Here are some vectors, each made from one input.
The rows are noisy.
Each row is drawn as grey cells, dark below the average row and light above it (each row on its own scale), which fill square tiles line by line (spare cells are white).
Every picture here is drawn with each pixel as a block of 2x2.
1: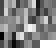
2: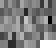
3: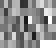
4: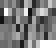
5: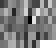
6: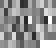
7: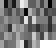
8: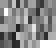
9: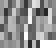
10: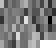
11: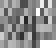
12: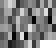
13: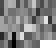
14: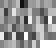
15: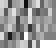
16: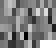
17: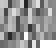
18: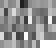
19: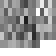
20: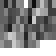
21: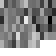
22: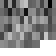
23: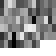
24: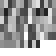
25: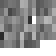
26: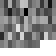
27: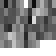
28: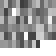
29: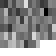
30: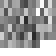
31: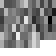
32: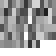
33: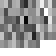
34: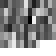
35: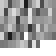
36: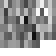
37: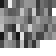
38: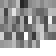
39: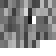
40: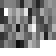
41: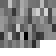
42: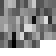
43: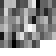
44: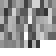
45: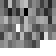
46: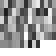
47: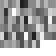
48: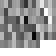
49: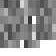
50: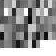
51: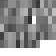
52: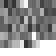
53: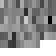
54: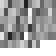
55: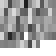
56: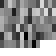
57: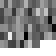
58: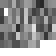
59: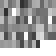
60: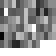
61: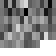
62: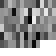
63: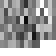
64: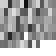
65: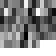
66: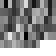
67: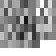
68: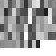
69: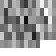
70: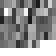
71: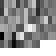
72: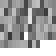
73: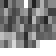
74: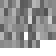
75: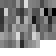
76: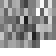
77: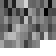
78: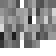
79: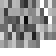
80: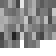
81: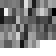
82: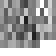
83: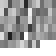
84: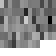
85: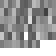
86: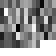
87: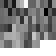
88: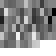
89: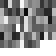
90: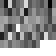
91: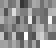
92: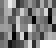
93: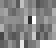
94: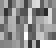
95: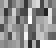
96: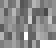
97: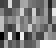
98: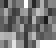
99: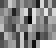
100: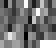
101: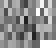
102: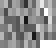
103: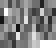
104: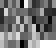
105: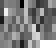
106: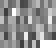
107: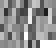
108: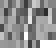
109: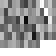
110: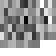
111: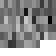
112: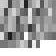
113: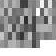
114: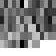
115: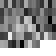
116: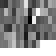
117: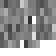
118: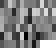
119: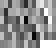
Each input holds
a point on a 9-point line, together with either a point on an 11-point circle and a true/false value, or a fixed value.
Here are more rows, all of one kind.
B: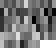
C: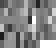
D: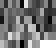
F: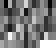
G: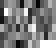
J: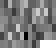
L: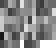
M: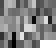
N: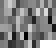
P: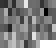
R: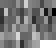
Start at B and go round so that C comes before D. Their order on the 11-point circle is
B, R, P, G, C, L, M, N, J, F, D.
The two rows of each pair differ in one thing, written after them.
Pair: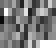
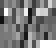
the place on the 9-point line
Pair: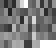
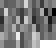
the true/false value
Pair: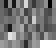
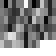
the place on the 9-point line
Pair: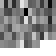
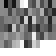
the place on the 11-point circle
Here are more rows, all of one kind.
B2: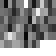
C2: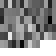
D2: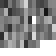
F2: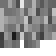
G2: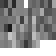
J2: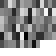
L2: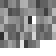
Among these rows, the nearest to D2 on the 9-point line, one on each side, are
G2 and L2.
